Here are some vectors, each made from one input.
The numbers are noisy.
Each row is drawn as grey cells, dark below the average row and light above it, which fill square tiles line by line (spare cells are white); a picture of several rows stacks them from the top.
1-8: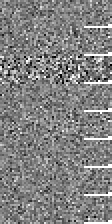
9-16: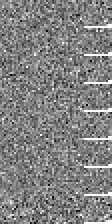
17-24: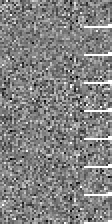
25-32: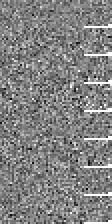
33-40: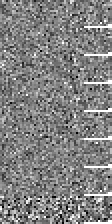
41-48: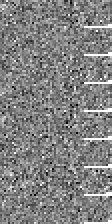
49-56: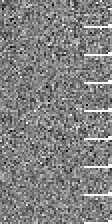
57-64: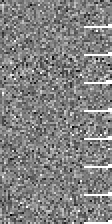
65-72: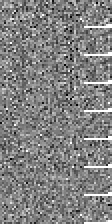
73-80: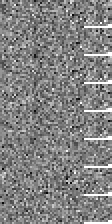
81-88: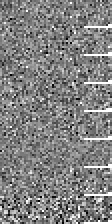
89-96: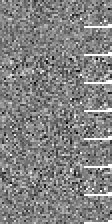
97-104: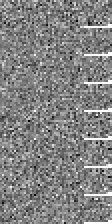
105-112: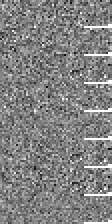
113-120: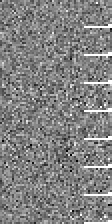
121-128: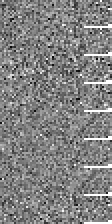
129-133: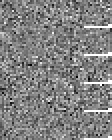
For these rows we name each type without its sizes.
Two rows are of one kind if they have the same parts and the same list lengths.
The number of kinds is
4.
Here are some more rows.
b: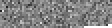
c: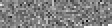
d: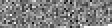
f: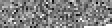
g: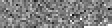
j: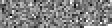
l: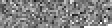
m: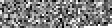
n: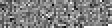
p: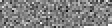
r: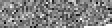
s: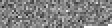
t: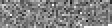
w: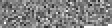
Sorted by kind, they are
b, n, p
c, d, s, t, w
f, g, j, l, r
m

